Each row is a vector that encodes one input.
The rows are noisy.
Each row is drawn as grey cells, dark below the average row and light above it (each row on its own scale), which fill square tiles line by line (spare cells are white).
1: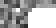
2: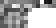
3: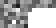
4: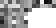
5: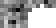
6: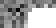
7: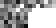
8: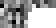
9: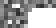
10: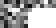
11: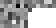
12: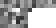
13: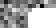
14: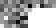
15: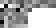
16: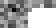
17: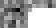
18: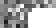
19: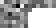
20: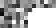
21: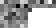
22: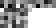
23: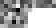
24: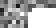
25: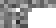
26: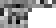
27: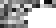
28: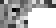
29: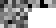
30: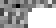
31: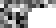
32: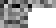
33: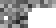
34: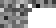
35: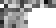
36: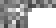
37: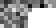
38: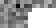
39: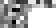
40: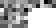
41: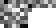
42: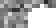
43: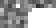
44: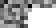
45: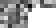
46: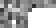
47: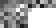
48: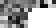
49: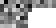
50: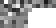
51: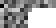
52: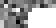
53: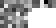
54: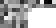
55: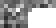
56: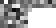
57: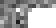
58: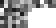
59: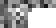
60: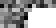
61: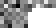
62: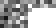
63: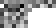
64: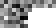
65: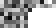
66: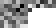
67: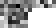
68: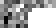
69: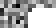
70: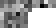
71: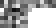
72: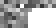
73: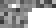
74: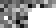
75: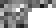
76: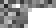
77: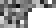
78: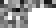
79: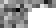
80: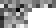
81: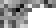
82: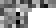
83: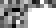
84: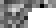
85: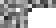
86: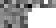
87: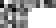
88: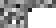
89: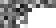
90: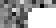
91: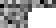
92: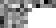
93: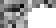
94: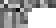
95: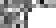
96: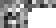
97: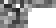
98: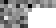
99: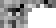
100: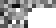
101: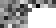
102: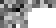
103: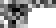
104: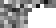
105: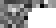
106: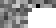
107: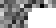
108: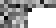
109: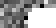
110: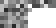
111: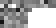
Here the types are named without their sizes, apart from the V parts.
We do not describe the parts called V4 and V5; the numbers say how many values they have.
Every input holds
a true/false value, together with either a label and a value of V4, or a value of V5.
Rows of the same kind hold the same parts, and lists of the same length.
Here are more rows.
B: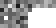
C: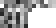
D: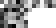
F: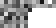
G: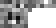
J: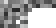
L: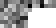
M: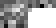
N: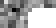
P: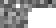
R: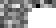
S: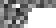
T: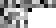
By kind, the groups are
B, L, M, P, R, T
C, D, F, G, J, N, S

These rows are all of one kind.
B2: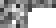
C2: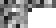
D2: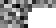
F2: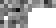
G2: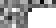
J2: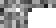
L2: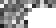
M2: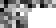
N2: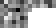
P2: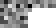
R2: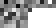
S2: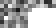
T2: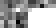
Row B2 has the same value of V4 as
L2, N2 and T2.
